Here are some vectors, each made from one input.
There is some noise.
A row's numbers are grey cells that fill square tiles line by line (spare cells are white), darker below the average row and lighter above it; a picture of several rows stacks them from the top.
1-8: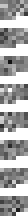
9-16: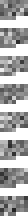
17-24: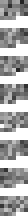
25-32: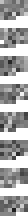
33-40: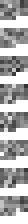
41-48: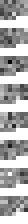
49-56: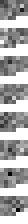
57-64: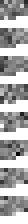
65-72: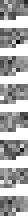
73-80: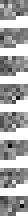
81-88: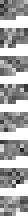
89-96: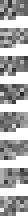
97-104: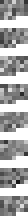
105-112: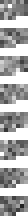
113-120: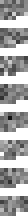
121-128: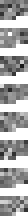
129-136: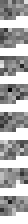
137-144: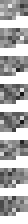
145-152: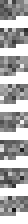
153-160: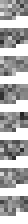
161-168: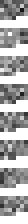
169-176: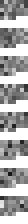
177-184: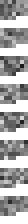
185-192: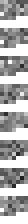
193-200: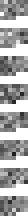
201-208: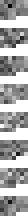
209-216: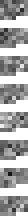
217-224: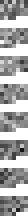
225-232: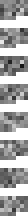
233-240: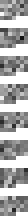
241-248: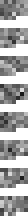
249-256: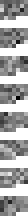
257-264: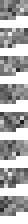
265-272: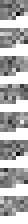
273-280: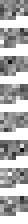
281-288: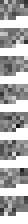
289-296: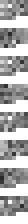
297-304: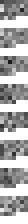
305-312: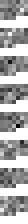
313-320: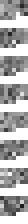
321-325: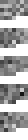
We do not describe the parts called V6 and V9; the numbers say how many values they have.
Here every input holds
a value of V9, together with either a point on a 19-point circle, or a point on a 4-point line and a value of V6.
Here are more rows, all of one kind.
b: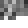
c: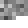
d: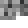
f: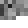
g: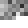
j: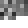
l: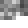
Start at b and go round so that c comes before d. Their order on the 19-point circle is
b, l, c, g, d, j, f.
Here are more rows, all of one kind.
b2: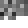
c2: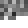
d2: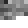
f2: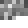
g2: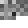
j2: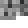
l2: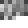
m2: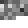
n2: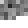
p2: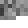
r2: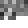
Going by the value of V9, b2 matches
c2, f2, l2 and r2.
